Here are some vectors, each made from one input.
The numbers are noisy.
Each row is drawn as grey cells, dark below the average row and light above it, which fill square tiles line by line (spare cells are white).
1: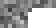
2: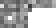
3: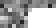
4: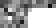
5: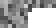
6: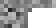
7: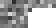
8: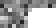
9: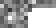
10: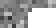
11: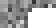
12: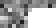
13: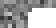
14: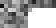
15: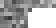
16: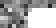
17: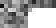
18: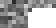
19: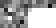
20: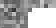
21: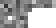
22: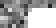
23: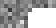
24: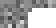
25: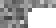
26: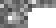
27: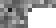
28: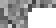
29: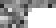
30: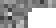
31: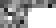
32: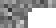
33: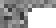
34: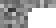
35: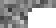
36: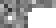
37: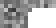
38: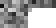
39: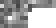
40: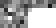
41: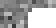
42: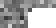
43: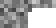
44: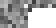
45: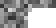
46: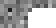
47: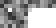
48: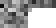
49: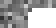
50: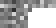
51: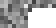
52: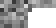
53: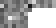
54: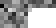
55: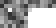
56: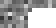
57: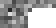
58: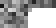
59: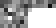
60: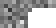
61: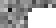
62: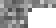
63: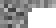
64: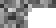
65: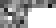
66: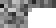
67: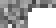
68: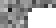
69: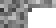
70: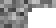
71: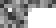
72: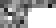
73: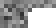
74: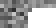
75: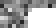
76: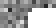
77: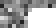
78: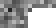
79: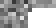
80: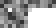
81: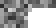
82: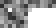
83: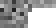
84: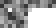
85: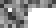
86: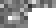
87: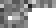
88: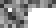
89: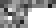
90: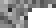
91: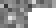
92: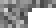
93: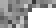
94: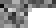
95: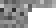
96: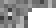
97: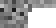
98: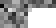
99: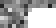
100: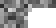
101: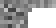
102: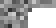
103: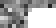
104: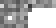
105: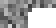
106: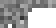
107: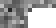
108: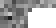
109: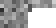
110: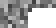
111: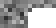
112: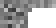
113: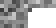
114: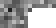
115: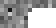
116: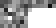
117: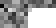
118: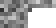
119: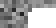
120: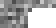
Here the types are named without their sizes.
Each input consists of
a point on a line, together with either a point on each of two circles, or a fixed value.
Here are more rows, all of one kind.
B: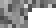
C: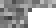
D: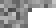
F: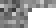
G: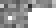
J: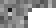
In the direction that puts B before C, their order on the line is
B, J, C, F, D, G.
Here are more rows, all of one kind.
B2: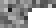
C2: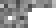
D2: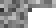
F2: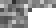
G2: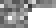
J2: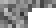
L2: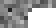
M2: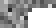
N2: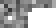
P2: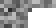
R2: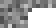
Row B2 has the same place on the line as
J2 and M2.
